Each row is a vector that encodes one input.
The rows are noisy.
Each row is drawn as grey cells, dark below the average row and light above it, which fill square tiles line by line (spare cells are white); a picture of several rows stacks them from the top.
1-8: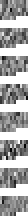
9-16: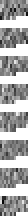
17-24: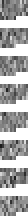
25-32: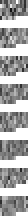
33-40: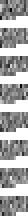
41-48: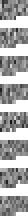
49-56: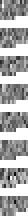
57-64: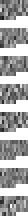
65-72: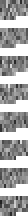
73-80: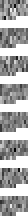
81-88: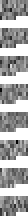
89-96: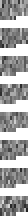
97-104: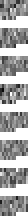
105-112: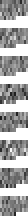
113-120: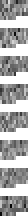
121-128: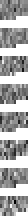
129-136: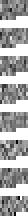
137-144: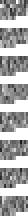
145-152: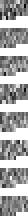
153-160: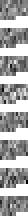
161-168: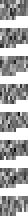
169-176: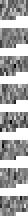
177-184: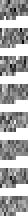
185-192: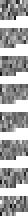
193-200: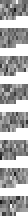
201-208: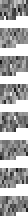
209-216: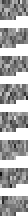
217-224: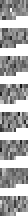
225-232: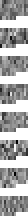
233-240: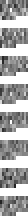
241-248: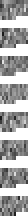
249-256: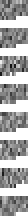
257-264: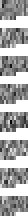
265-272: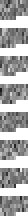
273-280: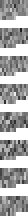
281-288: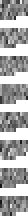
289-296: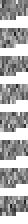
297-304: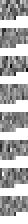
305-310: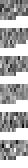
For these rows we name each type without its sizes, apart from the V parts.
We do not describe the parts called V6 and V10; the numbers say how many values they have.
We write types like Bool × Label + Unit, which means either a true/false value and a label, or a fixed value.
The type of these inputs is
Bool × Circle × (Line × V10 + V6).
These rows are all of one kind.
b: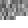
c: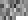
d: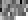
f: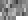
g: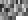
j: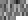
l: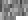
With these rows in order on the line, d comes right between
f and l.
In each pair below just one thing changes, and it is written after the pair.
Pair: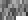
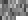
the true/false value
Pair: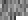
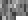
the value of V6
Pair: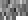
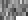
the value of V6
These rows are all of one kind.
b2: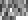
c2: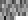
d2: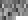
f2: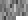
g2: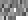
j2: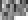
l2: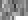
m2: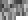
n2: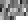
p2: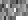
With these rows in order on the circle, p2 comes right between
d2 and j2.
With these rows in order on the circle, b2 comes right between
f2 and l2.
